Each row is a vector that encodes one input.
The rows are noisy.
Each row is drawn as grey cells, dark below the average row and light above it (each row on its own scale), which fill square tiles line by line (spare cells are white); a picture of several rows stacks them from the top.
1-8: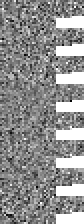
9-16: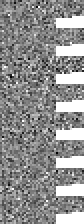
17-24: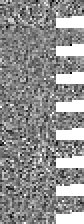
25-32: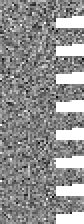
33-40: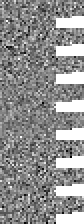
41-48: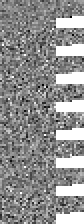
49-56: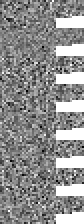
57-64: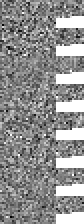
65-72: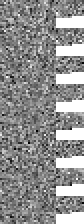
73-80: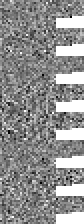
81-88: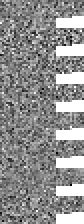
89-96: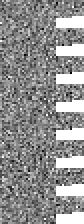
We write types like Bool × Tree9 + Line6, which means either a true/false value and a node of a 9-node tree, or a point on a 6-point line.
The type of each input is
Tree11 + Tree12.
